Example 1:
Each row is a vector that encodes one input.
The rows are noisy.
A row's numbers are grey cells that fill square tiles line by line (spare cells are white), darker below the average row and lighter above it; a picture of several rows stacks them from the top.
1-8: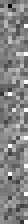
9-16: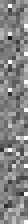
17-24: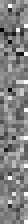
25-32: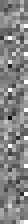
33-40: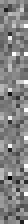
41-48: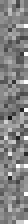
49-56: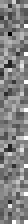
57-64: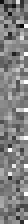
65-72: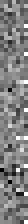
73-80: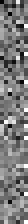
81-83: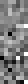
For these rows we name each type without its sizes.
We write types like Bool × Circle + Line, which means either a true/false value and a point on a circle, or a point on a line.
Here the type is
Circle + Unit.
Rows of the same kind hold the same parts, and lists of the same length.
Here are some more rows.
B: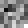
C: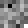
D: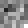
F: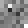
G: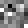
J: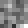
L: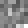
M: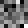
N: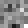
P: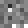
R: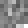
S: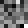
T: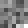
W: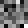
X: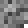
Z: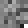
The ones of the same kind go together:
B, C, D, F, G, J, L, N, P, R, T, X, Z
M, S, W

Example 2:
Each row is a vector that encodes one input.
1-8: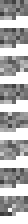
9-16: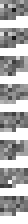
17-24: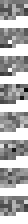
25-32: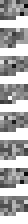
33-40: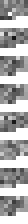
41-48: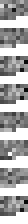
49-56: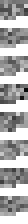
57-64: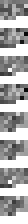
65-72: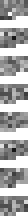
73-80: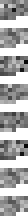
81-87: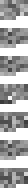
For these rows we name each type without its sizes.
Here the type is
Label.
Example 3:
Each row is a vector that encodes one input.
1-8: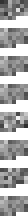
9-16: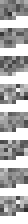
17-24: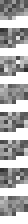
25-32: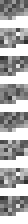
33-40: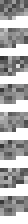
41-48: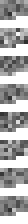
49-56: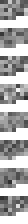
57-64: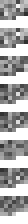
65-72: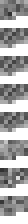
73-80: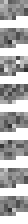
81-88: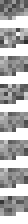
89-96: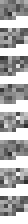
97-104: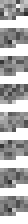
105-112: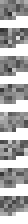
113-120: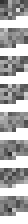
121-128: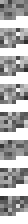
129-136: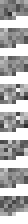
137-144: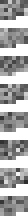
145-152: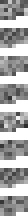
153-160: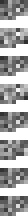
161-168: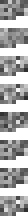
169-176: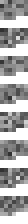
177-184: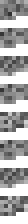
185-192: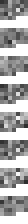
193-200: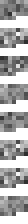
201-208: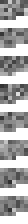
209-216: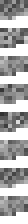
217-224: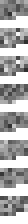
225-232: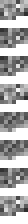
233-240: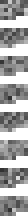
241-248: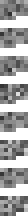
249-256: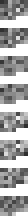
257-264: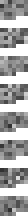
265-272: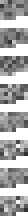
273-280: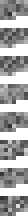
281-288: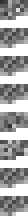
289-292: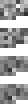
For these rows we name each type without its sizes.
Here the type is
Line.
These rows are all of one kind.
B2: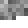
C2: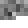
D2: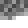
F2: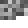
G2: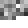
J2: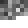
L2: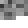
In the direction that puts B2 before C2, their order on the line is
G2, B2, C2, L2, D2, J2, F2.
